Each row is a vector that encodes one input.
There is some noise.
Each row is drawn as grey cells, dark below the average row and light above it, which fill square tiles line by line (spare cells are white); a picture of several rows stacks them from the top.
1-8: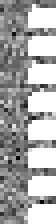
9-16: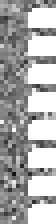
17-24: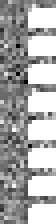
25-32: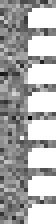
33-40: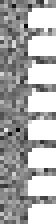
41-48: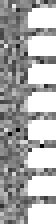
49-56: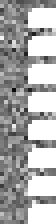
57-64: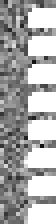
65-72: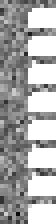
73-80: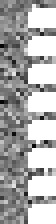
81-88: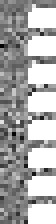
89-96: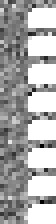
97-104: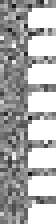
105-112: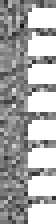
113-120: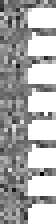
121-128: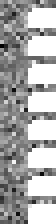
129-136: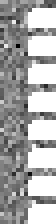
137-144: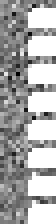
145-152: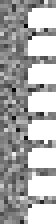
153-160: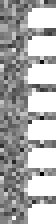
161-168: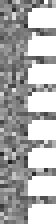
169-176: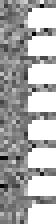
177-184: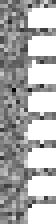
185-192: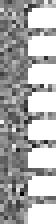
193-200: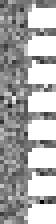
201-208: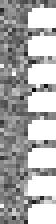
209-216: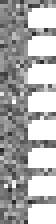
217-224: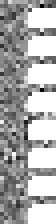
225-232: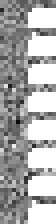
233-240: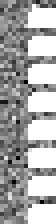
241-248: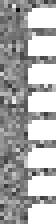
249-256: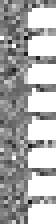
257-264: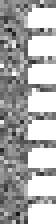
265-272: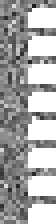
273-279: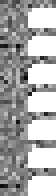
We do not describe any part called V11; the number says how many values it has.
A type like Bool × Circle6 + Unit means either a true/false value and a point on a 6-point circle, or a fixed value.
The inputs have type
Bool × (Line9 + V11) + Line5 × Tree9.
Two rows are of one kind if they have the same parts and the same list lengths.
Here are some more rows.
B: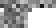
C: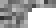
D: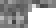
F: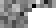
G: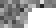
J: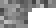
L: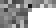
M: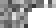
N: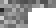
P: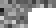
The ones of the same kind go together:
B, C, F, G
D, J, N, P
L, M

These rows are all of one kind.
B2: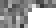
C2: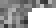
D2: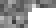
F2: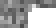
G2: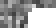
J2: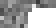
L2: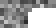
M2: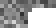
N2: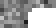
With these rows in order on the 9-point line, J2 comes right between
F2 and L2.
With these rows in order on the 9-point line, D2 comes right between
C2 and N2.
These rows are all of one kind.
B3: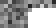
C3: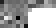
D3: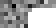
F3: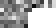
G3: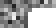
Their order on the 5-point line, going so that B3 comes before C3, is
F3, G3, D3, B3, C3.
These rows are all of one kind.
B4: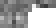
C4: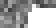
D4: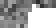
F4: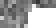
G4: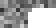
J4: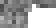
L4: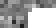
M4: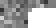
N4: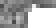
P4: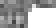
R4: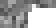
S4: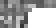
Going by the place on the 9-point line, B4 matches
G4, J4, N4 and P4.
